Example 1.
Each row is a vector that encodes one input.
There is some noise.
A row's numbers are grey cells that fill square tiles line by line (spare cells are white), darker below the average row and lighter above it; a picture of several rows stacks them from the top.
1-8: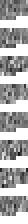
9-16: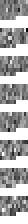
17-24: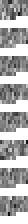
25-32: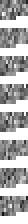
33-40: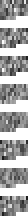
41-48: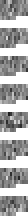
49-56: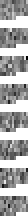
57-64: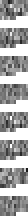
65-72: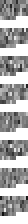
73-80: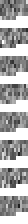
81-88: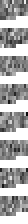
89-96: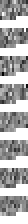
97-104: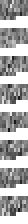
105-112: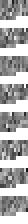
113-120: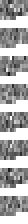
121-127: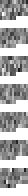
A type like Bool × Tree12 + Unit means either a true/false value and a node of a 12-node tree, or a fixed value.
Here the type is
Label6 × Label6 + Line7.
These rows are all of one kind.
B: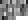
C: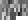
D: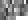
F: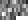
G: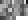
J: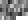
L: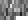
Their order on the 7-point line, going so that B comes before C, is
B, G, D, L, J, C, F.
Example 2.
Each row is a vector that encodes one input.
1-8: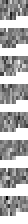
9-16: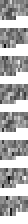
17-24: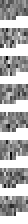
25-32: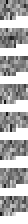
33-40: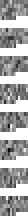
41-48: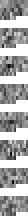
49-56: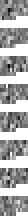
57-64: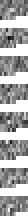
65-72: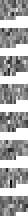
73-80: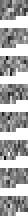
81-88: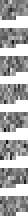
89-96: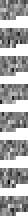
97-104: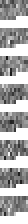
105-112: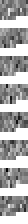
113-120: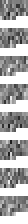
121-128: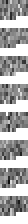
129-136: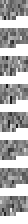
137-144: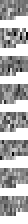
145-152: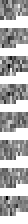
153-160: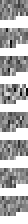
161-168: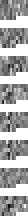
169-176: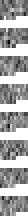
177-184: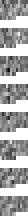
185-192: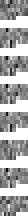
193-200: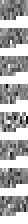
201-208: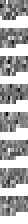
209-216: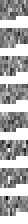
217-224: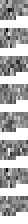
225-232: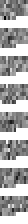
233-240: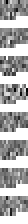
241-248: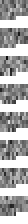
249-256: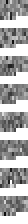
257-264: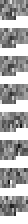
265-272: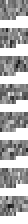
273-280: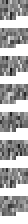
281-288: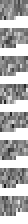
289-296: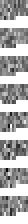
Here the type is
List3(Line7).
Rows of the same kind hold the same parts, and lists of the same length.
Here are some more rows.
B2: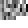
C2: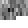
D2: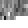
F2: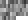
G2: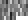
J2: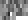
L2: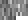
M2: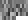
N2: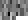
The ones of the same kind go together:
B2
C2, M2, N2
D2, F2, J2
G2, L2

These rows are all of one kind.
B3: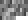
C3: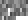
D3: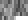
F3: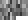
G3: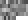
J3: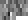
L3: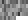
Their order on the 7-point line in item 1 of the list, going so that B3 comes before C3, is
D3, B3, C3, L3, G3, J3, F3.
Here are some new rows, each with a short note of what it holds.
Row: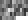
a list of two items
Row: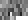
a list of two items
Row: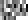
the empty list
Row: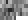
a list of one item
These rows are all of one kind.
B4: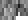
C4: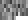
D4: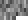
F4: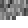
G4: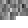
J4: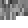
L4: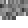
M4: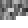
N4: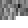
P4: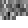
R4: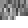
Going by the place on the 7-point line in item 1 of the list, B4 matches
C4, N4 and R4.
